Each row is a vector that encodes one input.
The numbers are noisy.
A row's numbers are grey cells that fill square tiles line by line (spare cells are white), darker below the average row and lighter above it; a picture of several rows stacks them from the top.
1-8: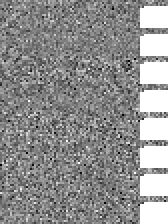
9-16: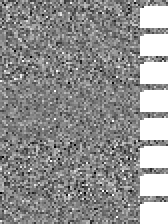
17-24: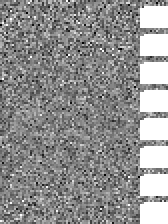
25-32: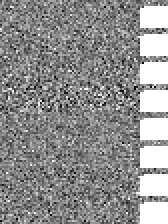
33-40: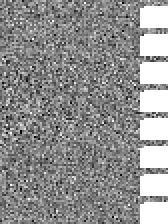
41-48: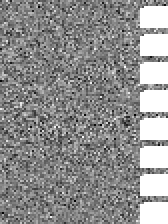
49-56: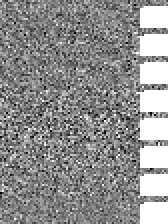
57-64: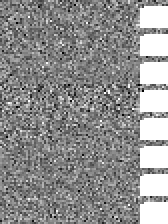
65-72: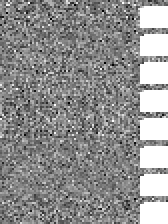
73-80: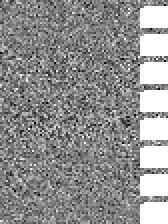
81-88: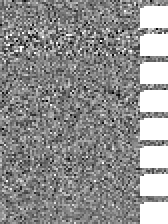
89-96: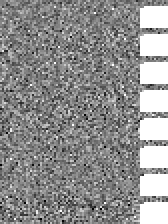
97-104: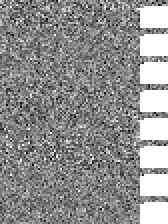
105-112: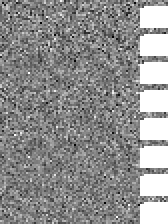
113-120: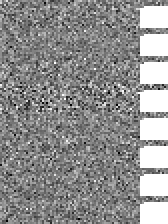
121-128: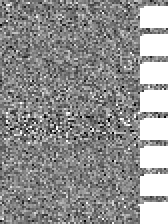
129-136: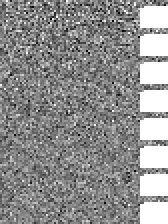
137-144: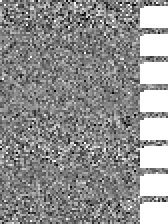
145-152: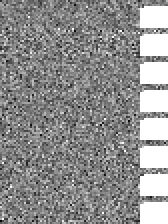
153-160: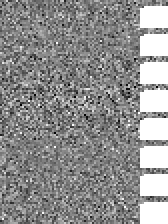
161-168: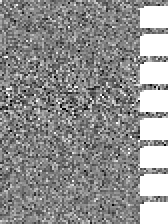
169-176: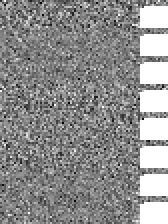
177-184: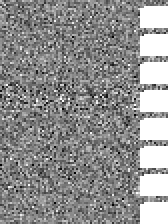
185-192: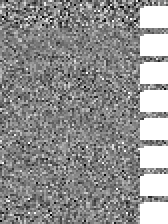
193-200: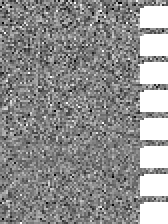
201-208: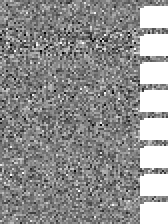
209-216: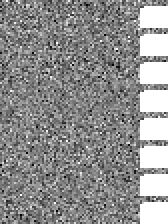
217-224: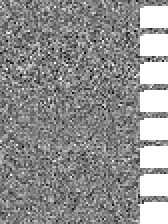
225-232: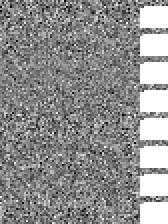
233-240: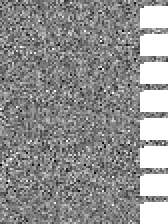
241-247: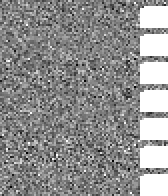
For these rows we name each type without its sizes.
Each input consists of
a point on a line, together with a list of points on a circle.
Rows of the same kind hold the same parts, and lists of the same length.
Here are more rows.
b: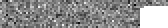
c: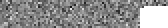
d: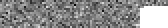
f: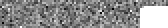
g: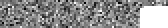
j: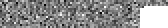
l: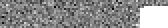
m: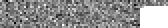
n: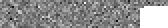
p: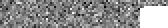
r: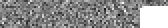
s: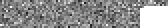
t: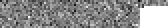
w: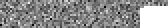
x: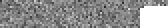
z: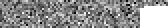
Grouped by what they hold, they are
b, f, l, m, n
c, d, g, p, x, z
j, s, t
r, w

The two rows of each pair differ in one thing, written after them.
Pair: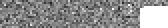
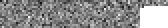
the place on the line
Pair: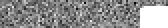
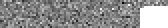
the place on the line
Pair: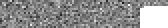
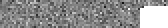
the place on the line
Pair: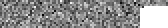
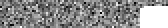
the place on the circle in item 1 of the list
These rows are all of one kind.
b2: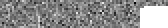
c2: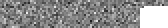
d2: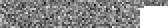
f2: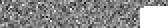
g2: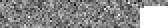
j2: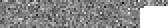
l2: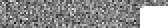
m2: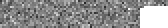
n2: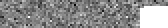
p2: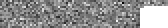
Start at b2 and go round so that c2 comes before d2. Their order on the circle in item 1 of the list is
b2, m2, c2, d2, f2, g2, j2, n2, p2, l2.
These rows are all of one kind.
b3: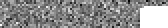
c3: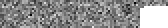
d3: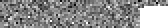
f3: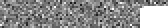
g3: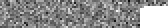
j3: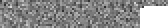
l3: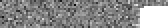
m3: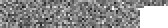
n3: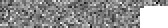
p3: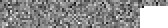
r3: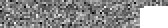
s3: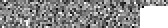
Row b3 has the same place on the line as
f3 and g3.
